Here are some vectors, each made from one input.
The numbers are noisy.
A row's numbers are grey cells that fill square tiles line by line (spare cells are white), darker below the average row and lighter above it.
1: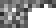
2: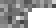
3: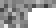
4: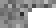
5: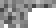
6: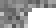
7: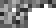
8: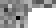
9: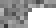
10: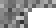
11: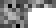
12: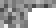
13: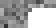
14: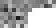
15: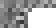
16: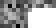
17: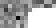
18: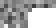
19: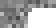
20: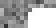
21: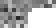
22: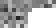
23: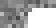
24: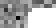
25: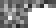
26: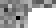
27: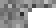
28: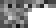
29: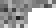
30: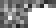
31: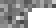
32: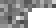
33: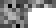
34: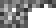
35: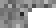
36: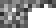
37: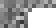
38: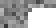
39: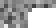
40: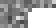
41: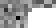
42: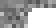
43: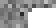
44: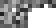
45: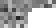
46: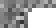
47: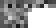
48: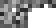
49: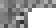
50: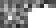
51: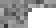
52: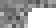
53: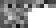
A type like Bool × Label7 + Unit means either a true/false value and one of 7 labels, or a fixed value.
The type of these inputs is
Bool × Bool × Bool + Line5.
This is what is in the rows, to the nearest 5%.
About 30% of them hold a point on a 5-point line. The rest hold three true/false values.
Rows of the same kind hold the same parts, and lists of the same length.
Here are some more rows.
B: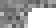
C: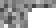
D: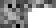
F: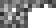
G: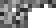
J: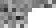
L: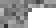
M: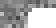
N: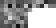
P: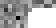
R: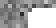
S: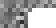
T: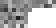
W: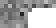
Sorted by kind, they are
B, C, J, L, M, P, R, S, T, W
D, F, G, N

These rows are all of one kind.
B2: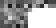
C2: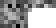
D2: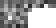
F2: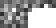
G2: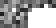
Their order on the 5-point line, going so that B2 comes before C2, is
G2, F2, D2, B2, C2.
